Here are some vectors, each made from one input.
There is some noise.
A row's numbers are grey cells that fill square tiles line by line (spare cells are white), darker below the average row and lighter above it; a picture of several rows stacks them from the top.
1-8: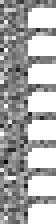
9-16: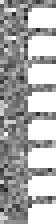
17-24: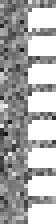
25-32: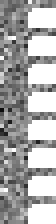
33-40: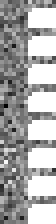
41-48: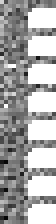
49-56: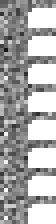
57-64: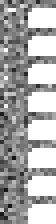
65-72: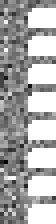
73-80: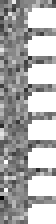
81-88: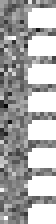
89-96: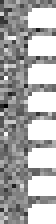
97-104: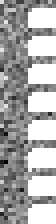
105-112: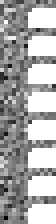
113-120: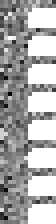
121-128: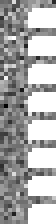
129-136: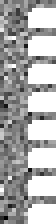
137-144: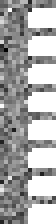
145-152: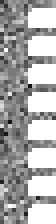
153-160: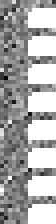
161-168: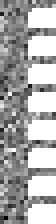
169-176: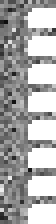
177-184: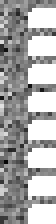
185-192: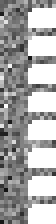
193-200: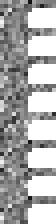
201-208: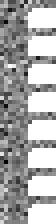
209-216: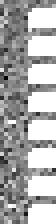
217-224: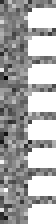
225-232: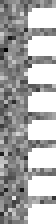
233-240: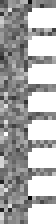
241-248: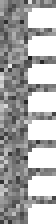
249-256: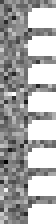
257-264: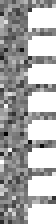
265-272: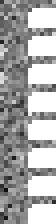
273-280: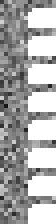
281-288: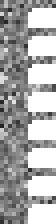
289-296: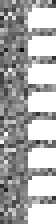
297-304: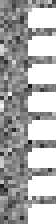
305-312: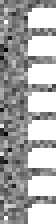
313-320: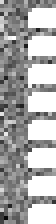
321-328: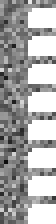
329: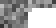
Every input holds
a point on each of four 15-point lines and four true/false values.
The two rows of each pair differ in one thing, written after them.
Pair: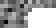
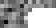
one of the four true/false values
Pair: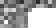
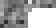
the place on one of the four 15-point lines
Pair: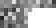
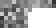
the place on one of the four 15-point lines
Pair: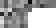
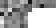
the place on one of the four 15-point lines
